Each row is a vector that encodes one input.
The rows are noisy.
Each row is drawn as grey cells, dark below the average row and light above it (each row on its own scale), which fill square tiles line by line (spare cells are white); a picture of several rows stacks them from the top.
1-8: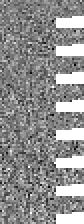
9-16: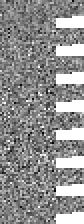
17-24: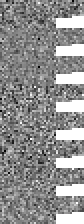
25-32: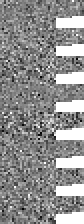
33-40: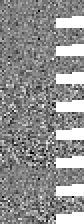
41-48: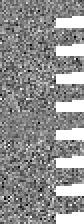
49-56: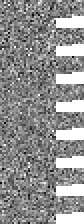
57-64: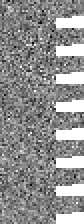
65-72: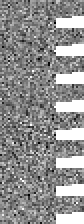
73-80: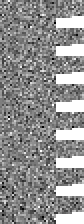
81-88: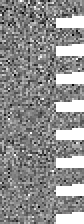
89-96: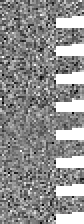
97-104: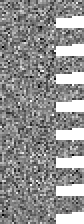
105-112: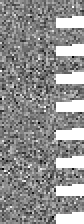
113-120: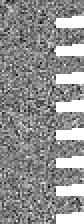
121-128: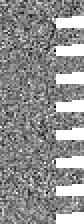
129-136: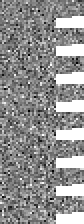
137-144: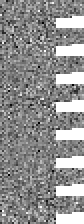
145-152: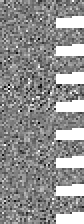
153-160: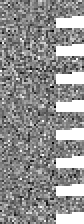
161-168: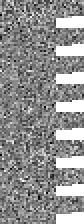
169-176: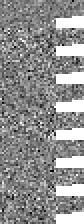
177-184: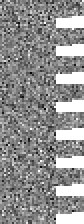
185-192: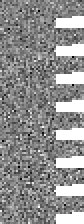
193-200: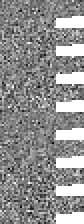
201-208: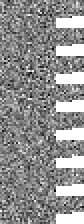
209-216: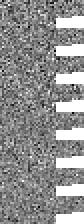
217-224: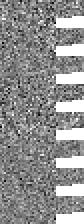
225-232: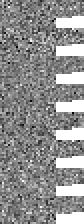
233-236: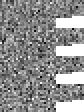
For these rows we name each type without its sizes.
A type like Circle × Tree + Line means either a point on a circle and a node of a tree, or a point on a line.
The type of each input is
Bool × (Circle + Unit).
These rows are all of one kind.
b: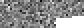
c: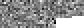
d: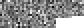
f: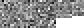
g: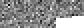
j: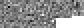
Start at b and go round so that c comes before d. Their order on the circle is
b, g, c, j, f, d.
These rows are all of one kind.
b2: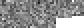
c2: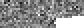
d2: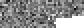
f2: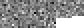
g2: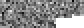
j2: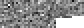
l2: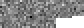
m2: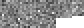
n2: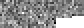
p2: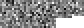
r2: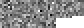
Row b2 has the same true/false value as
f2, j2, m2 and n2.
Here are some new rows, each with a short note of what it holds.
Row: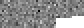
a true/false value
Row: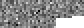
a true/false value
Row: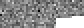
a true/false value
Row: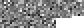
a point on a circle and a true/false value
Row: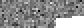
a true/false value
